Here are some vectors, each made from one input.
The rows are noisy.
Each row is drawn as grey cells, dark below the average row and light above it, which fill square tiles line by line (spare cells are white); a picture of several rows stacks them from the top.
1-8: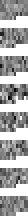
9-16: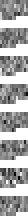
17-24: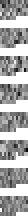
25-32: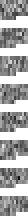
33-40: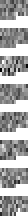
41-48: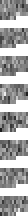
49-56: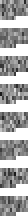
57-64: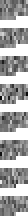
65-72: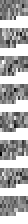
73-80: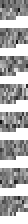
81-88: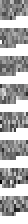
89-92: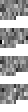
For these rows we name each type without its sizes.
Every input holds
a point on a line, together with either a point on a line, or three true/false values.
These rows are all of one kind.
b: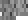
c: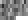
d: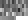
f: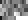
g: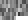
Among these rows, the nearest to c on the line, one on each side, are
b and d.
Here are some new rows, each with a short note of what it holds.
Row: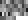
a point on a line and three true/false values
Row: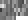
a point on each of two lines
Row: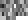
a point on a line and three true/false values
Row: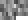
a point on a line and three true/false values
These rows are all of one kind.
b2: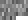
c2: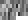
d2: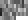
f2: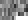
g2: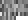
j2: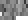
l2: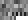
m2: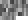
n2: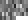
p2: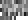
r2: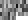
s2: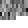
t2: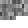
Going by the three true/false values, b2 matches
n2 and s2.
